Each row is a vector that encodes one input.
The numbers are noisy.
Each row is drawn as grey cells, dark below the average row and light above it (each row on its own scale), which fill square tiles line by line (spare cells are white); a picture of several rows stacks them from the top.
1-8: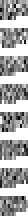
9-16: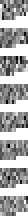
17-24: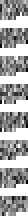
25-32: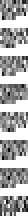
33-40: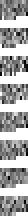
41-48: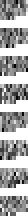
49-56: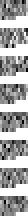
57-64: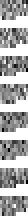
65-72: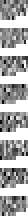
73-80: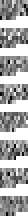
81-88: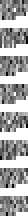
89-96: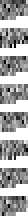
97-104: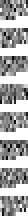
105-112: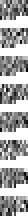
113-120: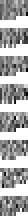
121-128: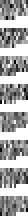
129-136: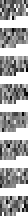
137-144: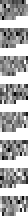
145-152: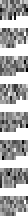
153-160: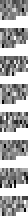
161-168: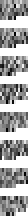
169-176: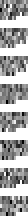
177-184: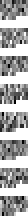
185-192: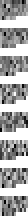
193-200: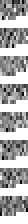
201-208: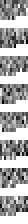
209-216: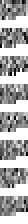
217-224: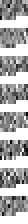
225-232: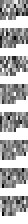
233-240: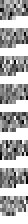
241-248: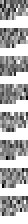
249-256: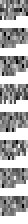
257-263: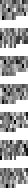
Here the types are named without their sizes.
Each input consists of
either a node of a tree and three true/false values, or a list of points on a line.
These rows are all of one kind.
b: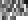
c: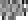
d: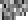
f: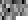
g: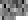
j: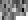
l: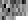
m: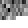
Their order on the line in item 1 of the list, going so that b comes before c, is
l, m, f, g, j, d, b, c.
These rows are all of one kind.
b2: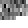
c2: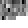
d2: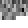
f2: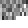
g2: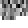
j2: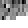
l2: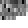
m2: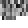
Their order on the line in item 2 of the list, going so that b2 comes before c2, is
b2, f2, l2, c2, j2, g2, d2, m2.
